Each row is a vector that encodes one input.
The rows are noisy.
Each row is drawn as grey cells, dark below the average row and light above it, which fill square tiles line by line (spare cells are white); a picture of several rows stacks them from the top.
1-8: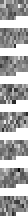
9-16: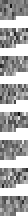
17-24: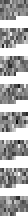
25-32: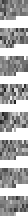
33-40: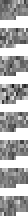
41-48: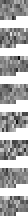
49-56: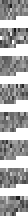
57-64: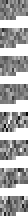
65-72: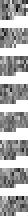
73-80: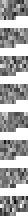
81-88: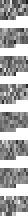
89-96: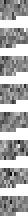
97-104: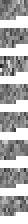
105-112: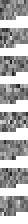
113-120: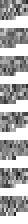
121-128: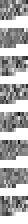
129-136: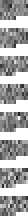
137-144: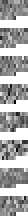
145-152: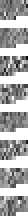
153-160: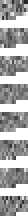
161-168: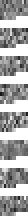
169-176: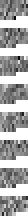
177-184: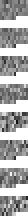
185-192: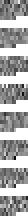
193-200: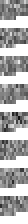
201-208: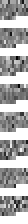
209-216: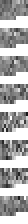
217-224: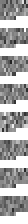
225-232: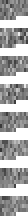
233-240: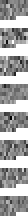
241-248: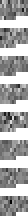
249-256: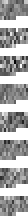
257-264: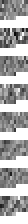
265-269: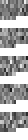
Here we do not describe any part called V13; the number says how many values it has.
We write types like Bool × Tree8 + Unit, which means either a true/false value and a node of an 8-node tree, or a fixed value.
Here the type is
(Label5 + Line7) × V13 + Line8.
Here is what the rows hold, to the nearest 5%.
About 20% of them hold a point on an 8-point line. The rest hold a value of V13, together with either one of 5 labels, or a point on a 7-point line.
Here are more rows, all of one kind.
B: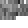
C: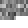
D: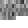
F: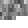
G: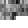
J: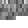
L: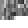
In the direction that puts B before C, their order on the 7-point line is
G, B, J, F, D, L, C.
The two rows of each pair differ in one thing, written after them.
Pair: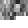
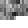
the place on the 7-point line
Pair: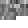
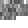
the place on the 7-point line
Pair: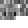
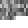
the value of V13
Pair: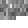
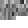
the place on the 7-point line
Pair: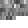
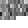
the place on the 7-point line
